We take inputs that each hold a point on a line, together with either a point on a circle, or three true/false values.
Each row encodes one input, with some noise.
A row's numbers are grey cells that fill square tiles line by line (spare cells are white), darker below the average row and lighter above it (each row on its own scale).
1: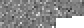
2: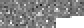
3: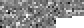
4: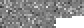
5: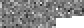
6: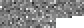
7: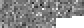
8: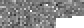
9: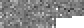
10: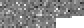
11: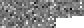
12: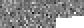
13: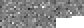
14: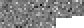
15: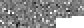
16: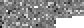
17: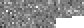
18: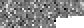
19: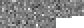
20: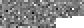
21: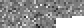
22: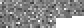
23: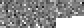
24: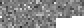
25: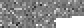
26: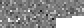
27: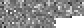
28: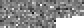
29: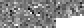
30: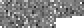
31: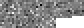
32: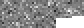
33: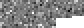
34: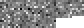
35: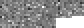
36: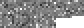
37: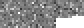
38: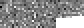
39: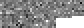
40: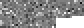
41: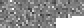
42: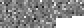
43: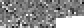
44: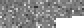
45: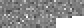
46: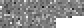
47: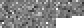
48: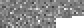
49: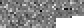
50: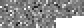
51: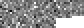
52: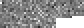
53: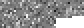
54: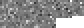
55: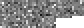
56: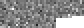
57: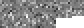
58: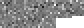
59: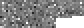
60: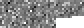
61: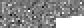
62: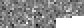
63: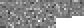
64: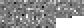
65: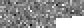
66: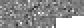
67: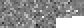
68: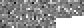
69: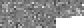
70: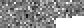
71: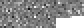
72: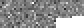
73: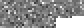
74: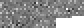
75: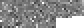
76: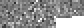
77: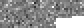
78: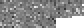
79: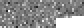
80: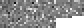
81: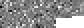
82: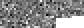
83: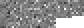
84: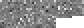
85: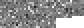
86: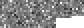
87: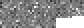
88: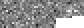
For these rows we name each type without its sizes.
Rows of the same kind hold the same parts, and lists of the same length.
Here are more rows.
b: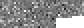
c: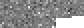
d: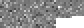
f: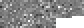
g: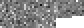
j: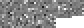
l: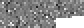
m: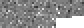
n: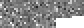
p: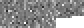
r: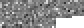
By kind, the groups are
b, c, g, l, m, n, p, r
d, f, j

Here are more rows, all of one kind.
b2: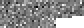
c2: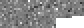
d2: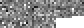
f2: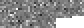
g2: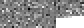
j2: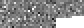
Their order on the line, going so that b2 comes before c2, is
g2, j2, f2, b2, d2, c2.
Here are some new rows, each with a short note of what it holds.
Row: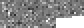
a point on a line and three true/false values
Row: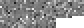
a point on a circle and a point on a line
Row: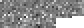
a point on a circle and a point on a line
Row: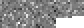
a point on a circle and a point on a line
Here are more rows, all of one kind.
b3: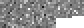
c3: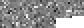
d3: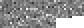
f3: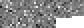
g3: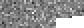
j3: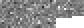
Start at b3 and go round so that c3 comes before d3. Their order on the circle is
b3, g3, c3, d3, f3, j3.
